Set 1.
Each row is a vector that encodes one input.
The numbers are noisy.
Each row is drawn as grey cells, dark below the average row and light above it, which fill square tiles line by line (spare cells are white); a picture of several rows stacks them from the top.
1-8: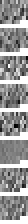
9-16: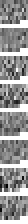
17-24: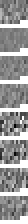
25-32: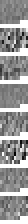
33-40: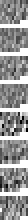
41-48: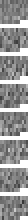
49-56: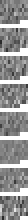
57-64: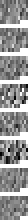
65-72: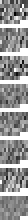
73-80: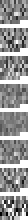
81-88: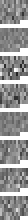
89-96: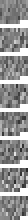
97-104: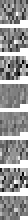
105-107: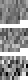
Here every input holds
a node of an 11-node tree, together with either a node of an 11-node tree, or three true/false values.
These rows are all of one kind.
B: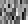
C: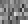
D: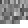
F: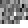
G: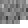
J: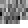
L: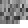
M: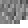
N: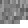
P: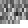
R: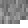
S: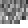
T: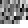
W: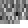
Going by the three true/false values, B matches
G, J and T.
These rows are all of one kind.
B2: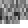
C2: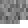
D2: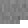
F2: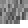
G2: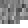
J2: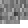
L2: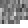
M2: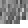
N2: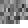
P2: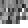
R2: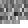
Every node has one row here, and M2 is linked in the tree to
B2, D2 and J2.
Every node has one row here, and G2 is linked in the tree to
L2.
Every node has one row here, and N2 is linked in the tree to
J2.
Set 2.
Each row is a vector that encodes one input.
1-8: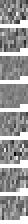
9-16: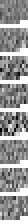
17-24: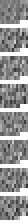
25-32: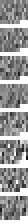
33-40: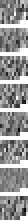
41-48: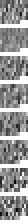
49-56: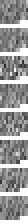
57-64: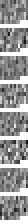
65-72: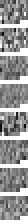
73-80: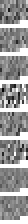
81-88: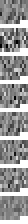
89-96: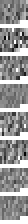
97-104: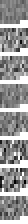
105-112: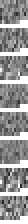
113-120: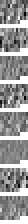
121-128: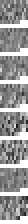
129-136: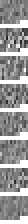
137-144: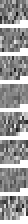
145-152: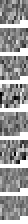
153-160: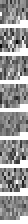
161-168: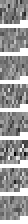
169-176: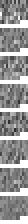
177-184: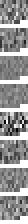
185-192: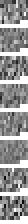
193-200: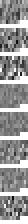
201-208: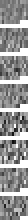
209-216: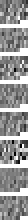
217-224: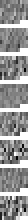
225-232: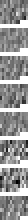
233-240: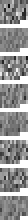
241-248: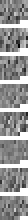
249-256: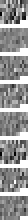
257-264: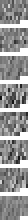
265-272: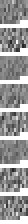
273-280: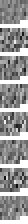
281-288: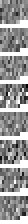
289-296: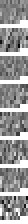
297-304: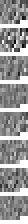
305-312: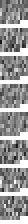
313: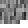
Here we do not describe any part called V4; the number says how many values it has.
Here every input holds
a value of V4, together with either a node of a 16-node tree, or three true/false values.
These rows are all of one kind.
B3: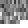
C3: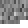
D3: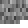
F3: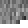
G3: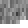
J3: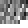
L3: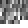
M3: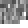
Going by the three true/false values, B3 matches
D3 and F3.
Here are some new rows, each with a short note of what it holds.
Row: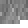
three true/false values and a value of V4
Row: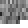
a node of a 16-node tree and a value of V4
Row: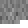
three true/false values and a value of V4
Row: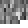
three true/false values and a value of V4
